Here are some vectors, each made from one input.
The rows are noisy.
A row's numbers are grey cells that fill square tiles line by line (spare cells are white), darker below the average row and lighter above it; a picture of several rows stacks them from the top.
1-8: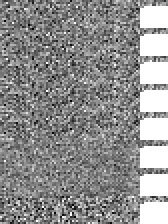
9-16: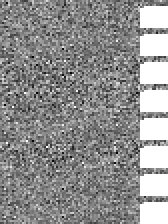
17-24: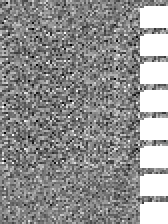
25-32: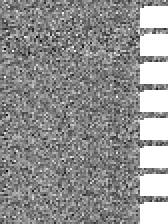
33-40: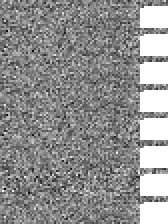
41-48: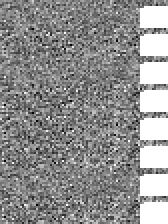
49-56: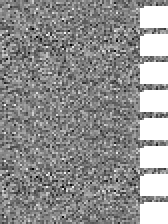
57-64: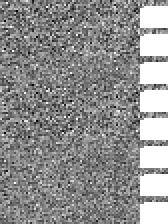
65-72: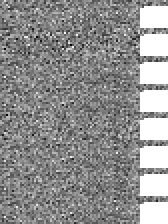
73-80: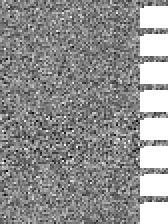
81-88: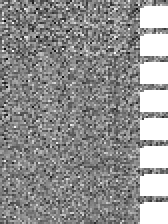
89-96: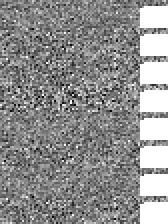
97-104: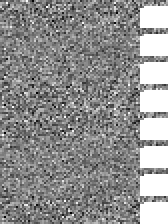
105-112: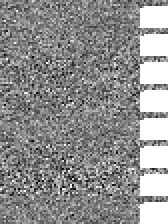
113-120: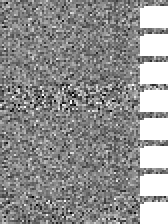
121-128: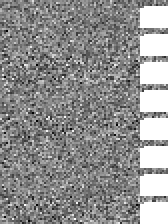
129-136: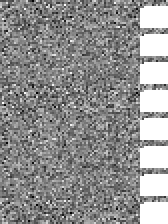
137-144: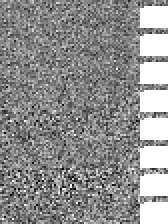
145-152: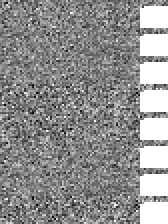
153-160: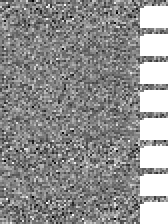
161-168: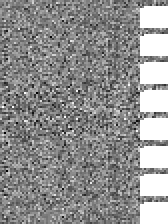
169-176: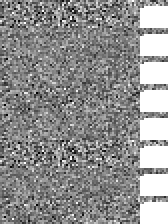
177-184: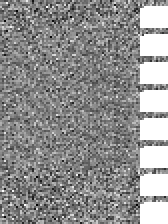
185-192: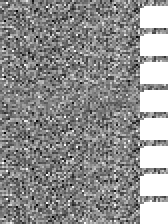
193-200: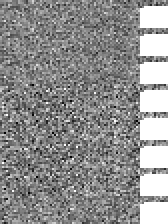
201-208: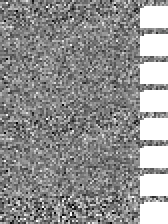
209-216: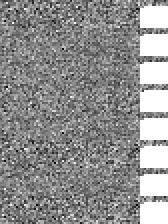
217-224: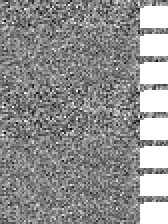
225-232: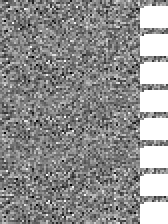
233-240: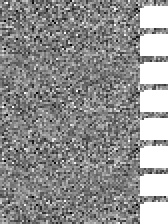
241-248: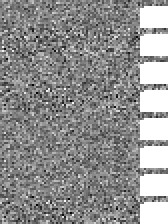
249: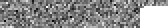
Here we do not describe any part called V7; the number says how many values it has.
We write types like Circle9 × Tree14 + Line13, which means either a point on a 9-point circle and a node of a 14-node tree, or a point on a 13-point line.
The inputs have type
(Bool × Bool × Bool + Unit) × Line4 + List2(Line6 × V7).
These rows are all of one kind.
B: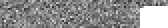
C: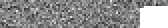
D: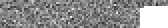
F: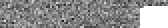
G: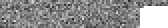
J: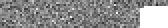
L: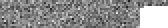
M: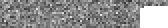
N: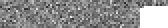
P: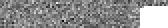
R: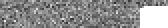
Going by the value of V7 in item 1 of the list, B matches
P and R.
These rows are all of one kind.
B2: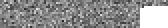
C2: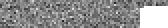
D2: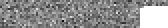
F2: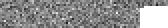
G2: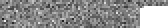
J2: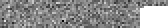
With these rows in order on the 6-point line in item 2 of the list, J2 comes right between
B2 and F2.
